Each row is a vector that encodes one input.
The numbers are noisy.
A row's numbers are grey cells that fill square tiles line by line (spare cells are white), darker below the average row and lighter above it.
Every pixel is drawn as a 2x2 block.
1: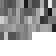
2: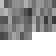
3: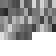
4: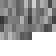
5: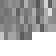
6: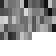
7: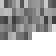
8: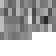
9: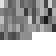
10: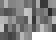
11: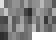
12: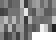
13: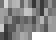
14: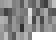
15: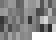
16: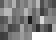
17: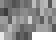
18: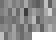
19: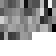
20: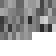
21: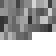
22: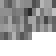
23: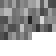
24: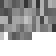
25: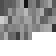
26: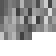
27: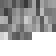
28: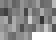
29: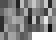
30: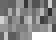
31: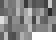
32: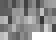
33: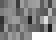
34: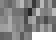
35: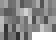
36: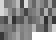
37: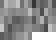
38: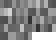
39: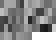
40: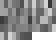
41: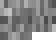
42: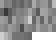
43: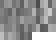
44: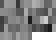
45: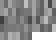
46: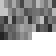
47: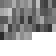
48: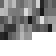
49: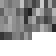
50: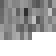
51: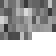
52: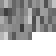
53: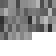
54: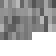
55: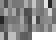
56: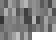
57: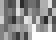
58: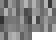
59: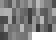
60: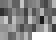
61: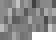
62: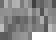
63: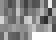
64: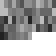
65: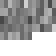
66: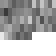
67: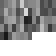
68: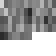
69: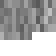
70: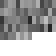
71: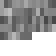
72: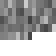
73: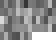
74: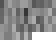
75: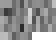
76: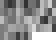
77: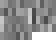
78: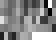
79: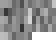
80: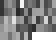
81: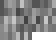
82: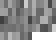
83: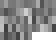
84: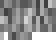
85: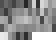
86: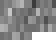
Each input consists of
a point on a 5-point line, together with either a point on a 4-point line, or a point on a 5-point line.
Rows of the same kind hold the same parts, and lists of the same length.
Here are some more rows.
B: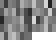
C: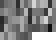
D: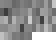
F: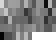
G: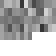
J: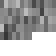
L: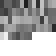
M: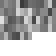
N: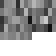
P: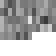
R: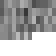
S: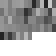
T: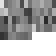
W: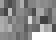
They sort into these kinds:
B, C, D, G, L, N, R
F, J, M, P, S, T, W

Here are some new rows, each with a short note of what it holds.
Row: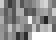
a point on each of two 5-point lines
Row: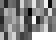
a point on a 4-point line and a point on a 5-point line
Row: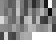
a point on each of two 5-point lines
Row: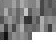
a point on each of two 5-point lines
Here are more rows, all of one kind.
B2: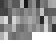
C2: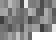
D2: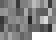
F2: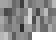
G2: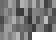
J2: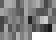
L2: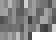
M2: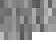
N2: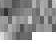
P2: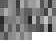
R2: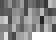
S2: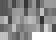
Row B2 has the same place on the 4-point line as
C2 and M2.
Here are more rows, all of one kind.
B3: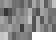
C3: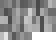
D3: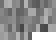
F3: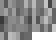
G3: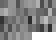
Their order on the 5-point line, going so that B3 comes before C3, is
G3, F3, D3, B3, C3.
